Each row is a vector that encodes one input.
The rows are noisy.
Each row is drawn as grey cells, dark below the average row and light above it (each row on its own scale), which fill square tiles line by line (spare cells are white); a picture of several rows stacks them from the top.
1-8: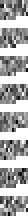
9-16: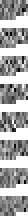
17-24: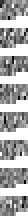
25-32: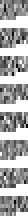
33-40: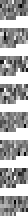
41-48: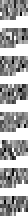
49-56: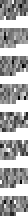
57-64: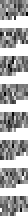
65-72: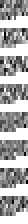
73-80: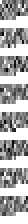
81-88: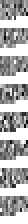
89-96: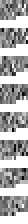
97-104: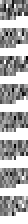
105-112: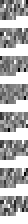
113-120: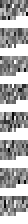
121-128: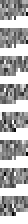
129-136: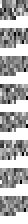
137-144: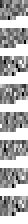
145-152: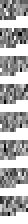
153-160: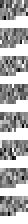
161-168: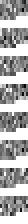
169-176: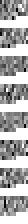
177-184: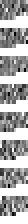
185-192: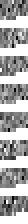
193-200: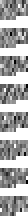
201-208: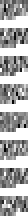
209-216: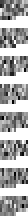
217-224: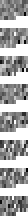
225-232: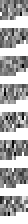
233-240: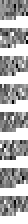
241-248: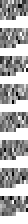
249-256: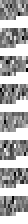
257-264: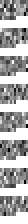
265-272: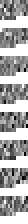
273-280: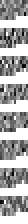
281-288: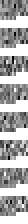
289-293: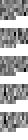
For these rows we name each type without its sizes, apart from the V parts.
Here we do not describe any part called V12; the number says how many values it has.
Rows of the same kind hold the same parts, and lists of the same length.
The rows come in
2 kinds.
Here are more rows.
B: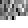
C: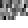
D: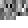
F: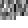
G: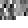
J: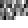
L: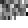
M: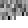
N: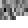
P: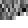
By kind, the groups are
B, D, G, N, P
C, F, J, L, M

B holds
a value of V12.
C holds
a point on a circle and a true/false value.
